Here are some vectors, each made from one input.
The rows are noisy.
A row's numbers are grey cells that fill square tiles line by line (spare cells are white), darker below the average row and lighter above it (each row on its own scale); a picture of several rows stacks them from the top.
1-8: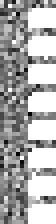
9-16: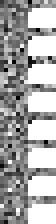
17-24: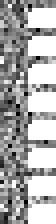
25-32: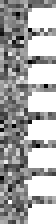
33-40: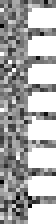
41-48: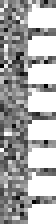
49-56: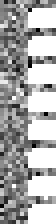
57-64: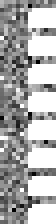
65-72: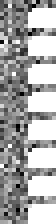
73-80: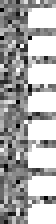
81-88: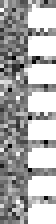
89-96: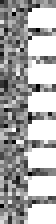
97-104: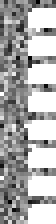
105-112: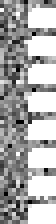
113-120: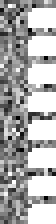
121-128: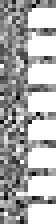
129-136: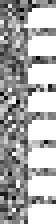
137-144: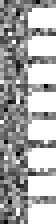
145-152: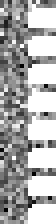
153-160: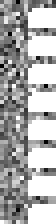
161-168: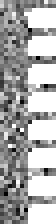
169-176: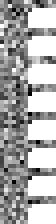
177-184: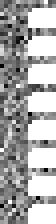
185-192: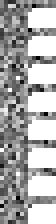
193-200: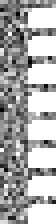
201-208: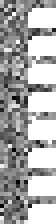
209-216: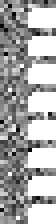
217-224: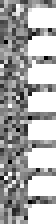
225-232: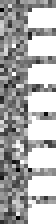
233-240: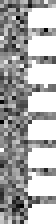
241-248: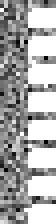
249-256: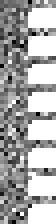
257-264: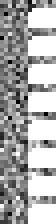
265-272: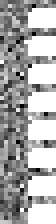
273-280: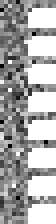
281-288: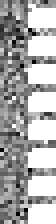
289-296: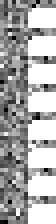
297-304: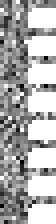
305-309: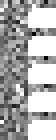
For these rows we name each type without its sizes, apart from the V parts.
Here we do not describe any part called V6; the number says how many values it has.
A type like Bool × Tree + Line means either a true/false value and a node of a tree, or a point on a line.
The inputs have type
(Bool × Bool × Bool + Unit) × (Circle + Unit) × V6.
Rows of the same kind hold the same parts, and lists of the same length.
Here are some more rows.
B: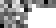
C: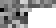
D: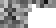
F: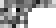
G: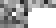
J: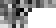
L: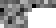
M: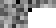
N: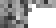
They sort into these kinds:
B
C, F, J, M
D, G, N
L

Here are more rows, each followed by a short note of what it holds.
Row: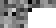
a point on a circle, three true/false values and a value of V6
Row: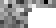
a value of V6
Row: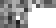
three true/false values and a value of V6
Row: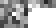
a value of V6
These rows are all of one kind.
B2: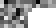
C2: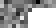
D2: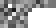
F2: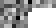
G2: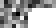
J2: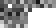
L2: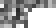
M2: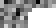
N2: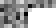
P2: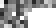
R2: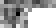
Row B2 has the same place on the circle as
C2, L2, M2 and R2.
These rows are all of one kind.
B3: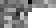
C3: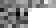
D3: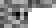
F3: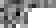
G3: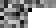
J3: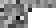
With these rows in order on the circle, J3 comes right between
F3 and G3.
